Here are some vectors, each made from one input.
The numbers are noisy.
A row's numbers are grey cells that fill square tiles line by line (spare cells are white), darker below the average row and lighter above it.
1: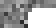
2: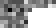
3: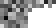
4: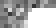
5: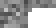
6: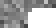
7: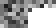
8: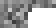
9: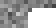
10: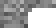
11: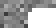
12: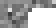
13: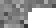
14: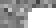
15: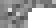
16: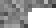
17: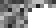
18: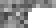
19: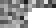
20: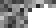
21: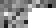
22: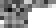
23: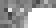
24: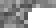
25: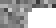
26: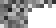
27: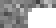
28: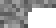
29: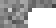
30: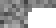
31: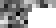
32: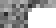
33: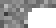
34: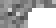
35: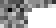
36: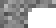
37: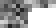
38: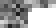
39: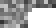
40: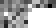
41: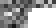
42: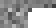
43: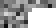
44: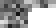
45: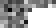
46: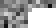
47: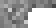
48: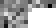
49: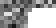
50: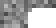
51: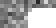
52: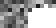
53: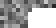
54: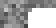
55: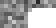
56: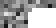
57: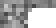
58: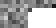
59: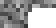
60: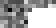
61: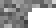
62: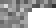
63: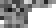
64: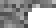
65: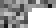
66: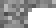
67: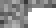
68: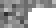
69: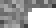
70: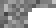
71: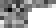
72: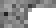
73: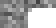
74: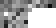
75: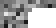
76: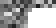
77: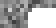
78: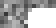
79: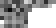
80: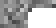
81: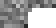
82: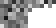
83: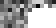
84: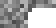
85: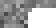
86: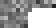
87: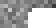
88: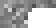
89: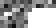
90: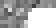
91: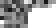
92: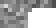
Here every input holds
either a point on a 6-point line, or a list of up to two points on a 7-point line.
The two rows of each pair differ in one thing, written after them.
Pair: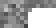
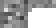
the place on the 7-point line in item 1 of the list
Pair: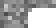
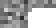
the place on the 7-point line in item 1 of the list
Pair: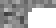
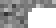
the place on the 7-point line in item 2 of the list
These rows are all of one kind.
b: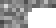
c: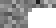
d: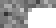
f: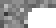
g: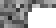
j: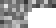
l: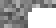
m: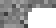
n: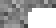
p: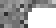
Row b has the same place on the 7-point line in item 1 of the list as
f, j and p.
